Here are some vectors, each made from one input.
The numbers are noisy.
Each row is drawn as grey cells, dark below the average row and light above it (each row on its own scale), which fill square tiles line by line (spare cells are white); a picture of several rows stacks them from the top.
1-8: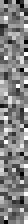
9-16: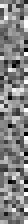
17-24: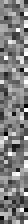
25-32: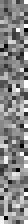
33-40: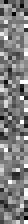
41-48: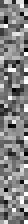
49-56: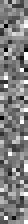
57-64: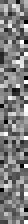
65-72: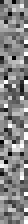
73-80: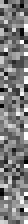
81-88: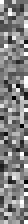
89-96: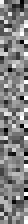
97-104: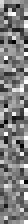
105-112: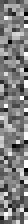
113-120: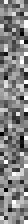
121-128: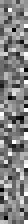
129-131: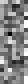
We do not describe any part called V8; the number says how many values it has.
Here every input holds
a value of V8, together with either one of 7 labels, or a point on a 4-point line.
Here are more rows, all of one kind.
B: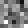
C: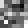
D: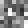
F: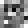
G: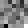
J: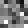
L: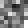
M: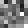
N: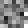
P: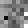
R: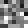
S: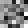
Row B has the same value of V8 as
C, J and P.
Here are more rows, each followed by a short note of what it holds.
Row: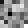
one of 7 labels and a value of V8
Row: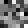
a point on a 4-point line and a value of V8
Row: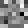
a point on a 4-point line and a value of V8
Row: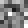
a point on a 4-point line and a value of V8
